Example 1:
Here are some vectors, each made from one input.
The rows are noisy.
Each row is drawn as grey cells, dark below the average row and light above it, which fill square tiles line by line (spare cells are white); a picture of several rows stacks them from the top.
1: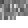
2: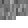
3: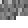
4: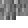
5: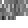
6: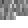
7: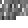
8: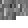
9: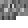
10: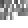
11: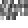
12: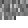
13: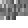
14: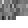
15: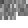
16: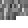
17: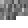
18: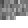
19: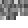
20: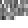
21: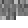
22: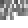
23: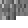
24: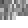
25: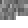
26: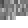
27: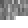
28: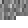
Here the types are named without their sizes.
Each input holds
three true/false values.
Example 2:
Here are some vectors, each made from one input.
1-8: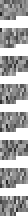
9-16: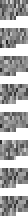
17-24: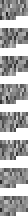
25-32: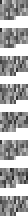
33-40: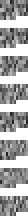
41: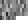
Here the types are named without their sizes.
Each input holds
a label.
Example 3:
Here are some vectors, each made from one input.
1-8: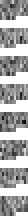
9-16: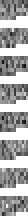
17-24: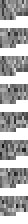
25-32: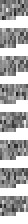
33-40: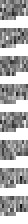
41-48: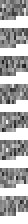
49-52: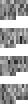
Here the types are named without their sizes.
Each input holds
a point on a circle.
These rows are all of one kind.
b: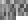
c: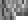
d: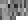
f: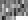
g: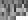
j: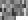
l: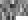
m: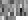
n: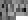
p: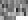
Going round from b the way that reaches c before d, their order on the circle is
b, l, n, p, m, c, g, d, j, f.
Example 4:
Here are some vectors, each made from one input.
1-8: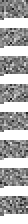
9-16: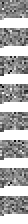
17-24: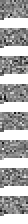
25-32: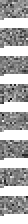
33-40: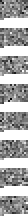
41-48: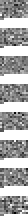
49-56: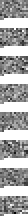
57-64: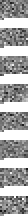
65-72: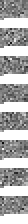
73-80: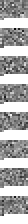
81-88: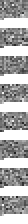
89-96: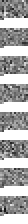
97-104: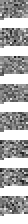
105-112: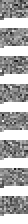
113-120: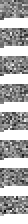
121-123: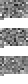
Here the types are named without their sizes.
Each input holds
a point on a circle.
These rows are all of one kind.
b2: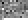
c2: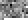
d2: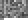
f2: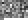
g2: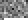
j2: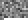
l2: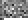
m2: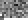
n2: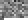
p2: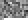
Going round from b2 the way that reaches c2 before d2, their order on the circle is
b2, f2, m2, n2, c2, l2, j2, p2, d2, g2.
